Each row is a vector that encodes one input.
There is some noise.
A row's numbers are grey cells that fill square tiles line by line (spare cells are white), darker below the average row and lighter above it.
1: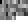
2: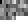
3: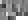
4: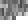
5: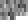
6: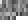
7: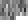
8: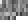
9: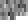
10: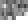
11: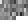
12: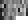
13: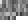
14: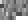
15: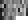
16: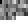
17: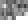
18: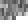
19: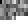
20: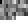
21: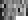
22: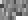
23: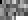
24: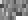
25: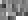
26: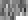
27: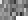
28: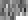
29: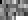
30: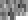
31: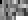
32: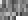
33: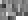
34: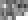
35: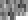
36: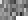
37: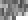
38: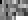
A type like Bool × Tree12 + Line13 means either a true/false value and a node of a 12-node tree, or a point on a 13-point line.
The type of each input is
Bool × Bool × Bool + Line3 × Line3 + Unit.
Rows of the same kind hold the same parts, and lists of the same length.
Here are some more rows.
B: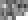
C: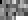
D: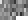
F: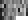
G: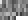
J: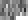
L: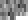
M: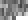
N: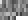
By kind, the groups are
B, D, G, J, L, M, N
C
F

